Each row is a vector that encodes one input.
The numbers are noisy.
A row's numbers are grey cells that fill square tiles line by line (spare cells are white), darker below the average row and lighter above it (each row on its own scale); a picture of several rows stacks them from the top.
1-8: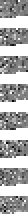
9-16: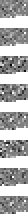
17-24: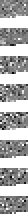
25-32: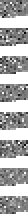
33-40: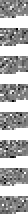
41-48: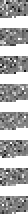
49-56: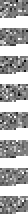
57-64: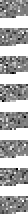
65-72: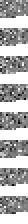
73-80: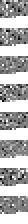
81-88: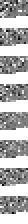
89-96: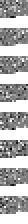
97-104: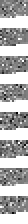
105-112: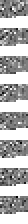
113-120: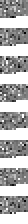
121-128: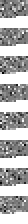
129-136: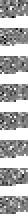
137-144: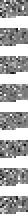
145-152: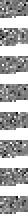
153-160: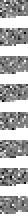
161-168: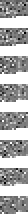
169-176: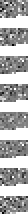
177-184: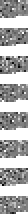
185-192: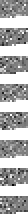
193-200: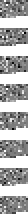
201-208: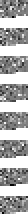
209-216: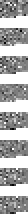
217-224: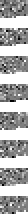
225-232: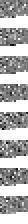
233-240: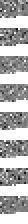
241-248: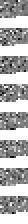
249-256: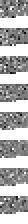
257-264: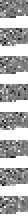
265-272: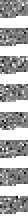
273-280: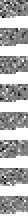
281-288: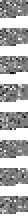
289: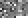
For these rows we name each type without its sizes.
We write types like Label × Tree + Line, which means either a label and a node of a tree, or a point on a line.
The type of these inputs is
List(Line).
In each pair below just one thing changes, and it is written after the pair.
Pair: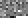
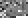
the place on the line in item 1 of the list
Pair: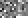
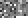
the place on the line in item 2 of the list
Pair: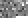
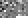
the place on the line in item 1 of the list
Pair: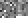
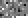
the place on the line in item 1 of the list
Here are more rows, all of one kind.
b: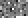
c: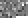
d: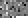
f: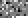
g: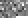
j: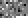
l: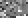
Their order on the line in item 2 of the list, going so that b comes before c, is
b, j, g, f, c, l, d.
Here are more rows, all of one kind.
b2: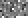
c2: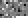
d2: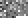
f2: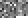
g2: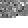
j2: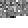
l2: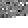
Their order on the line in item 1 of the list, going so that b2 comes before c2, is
j2, d2, f2, b2, g2, l2, c2.
